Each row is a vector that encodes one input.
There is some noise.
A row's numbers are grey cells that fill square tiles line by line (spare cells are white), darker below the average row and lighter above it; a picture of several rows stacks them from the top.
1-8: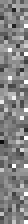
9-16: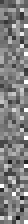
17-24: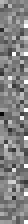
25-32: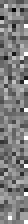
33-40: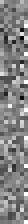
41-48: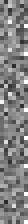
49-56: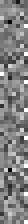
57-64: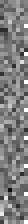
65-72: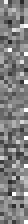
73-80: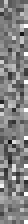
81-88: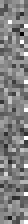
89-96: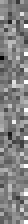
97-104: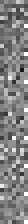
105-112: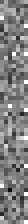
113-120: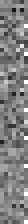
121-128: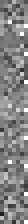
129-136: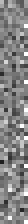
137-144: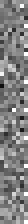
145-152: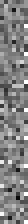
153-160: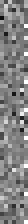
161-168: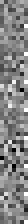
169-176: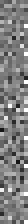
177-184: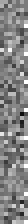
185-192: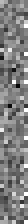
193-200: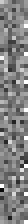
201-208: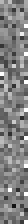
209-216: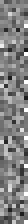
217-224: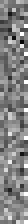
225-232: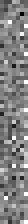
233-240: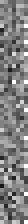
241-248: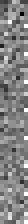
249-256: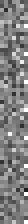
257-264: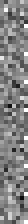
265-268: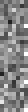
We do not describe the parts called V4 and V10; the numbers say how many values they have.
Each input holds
a point on a 14-point circle and a value of V4, together with either a point on a 6-point line, or a value of V10.
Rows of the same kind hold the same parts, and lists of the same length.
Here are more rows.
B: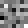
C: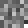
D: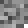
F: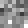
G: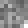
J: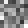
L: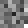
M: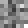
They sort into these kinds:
B, F, G, M
C, D, J, L

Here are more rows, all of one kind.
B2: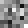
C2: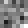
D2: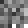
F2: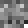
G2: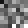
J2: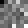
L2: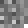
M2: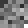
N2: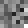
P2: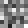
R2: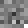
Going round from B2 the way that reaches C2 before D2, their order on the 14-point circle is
B2, C2, P2, M2, J2, L2, R2, F2, N2, D2, G2.
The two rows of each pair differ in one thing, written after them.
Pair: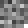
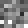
the place on the 6-point line
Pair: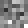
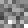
the value of V4
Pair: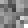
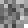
the value of V4
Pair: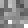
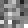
the value of V4
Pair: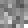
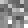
the place on the 14-point circle
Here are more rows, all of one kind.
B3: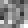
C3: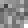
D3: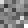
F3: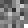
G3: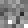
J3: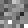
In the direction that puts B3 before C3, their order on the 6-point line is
G3, J3, B3, C3, F3, D3.
